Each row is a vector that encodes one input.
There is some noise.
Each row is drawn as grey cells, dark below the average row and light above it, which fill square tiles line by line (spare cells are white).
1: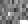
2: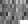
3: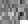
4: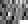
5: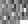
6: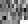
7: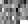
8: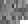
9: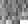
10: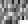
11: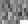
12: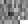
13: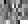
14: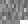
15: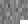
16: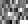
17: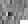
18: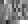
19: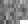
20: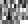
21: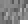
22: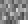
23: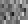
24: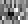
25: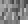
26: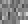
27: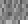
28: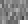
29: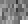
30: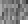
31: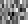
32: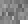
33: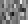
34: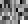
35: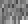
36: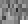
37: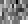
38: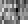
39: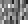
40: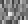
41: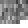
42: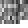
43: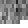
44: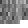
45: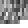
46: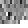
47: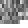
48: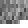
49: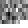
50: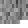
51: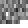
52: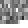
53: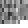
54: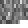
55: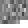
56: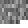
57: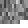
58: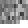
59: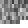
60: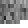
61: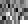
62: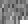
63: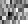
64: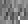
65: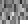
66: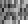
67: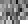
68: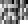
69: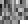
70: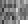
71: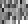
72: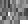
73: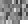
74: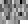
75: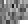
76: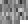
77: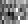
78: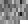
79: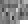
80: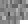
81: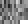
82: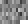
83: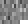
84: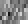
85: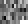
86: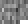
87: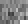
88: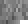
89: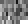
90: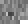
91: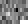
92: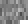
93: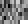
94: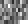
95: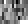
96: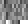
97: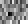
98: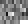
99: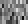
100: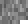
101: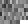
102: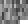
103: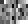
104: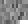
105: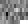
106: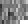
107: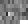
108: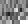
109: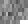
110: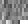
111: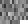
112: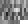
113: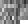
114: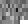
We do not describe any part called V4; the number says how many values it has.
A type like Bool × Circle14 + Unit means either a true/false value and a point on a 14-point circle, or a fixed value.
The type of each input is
Line5 + List2(Bool × V4).
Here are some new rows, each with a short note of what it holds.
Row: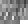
a list of two items
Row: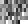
the empty list
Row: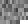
the empty list
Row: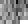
the empty list
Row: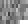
a point on a 5-point line
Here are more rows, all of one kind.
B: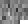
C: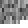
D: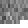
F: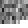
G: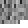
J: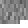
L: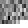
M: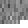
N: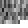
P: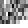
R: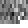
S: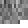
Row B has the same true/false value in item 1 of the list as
C, G, M and P.
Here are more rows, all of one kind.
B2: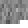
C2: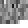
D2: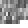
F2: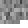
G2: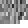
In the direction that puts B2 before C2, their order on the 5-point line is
B2, F2, D2, G2, C2.
